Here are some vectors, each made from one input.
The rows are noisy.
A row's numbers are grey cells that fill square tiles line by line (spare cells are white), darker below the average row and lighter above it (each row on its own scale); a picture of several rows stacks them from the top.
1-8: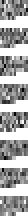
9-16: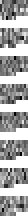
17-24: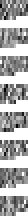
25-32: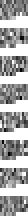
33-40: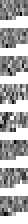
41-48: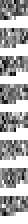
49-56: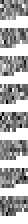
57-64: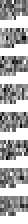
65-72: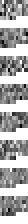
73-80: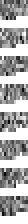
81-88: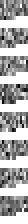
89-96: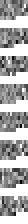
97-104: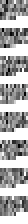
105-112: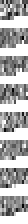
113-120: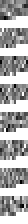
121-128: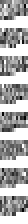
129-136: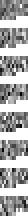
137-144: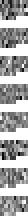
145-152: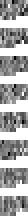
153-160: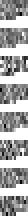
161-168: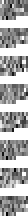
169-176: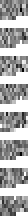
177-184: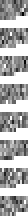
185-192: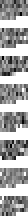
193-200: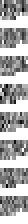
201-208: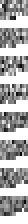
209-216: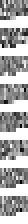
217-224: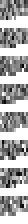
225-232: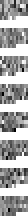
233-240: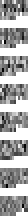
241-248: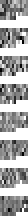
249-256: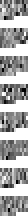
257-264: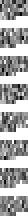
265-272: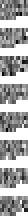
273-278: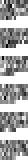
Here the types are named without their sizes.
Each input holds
a point on a circle, together with either a fixed value, or three true/false values.
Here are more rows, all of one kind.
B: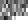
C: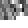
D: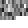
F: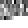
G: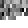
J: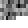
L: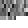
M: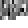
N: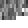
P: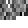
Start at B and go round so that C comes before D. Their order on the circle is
B, F, C, L, G, M, D, P, J, N.
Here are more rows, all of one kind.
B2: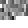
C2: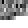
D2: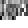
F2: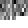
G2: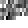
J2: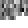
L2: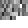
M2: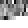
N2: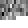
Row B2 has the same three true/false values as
G2 and J2.
